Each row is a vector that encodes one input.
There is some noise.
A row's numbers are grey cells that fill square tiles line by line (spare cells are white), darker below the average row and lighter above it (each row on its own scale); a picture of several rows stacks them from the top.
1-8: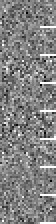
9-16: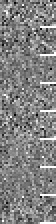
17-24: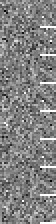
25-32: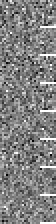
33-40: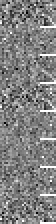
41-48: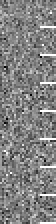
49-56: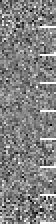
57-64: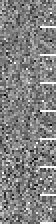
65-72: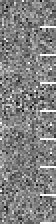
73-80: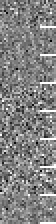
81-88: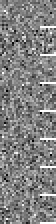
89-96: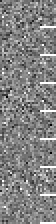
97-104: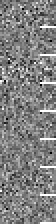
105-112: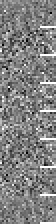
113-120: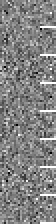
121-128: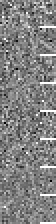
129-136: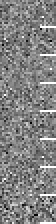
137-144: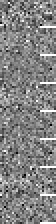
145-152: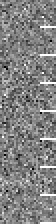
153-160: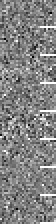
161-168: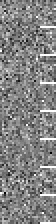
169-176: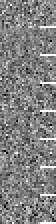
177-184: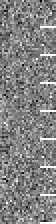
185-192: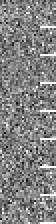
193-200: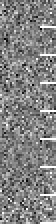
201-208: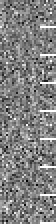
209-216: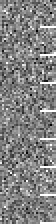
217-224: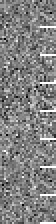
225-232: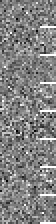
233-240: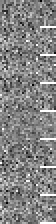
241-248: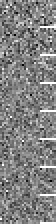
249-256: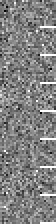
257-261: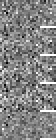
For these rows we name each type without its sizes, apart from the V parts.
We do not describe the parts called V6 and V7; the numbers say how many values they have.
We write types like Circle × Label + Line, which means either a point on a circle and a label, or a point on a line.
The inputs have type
(Bool × Bool × Bool × Bool × Label + (Circle + Unit) × V7) × V6.
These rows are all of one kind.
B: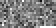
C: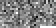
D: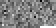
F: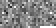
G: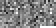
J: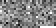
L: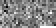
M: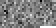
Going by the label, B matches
F and J.
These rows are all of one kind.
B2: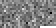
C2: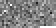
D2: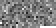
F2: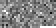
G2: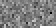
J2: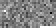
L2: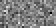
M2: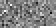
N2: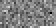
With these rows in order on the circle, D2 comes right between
B2 and J2.
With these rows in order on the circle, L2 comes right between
M2 and N2.
